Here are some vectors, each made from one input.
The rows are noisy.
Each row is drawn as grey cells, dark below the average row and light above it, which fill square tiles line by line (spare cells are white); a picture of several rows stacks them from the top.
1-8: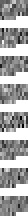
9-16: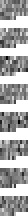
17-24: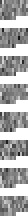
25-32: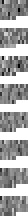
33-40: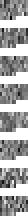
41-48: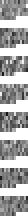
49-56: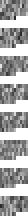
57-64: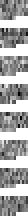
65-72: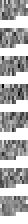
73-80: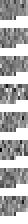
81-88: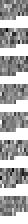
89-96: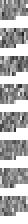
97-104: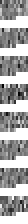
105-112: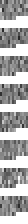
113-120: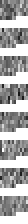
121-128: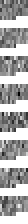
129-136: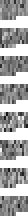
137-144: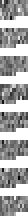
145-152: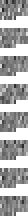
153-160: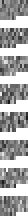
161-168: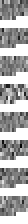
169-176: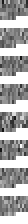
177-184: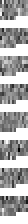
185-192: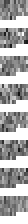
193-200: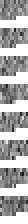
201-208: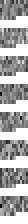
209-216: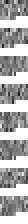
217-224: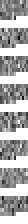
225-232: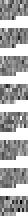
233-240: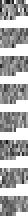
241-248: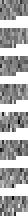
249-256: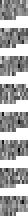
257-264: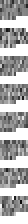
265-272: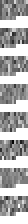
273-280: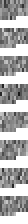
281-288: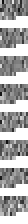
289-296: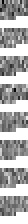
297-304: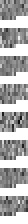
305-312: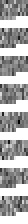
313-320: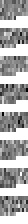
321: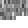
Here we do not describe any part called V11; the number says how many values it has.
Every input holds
either a node of a 7-node tree, or a true/false value and a value of V11, or a list of up to two points on a 6-point line.
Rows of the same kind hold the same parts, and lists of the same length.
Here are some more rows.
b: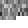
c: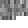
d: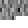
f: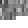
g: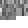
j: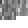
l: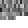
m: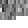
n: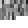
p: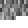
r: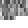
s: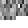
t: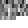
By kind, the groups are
b, t
c
d, l, n, p
f, g, j, m, r
s

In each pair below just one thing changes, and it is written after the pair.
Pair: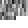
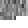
the place on the 6-point line in item 2 of the list
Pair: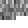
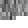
the place on the 6-point line in item 2 of the list
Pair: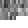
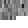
the place on the 6-point line in item 1 of the list
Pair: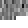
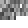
the place on the 6-point line in item 1 of the list
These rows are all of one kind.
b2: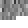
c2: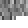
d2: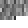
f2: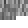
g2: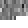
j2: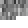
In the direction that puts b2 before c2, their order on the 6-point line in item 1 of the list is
j2, b2, c2, d2, f2, g2.
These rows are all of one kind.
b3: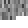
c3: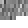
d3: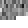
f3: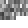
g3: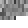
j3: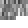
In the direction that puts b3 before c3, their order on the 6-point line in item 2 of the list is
d3, b3, j3, g3, c3, f3.
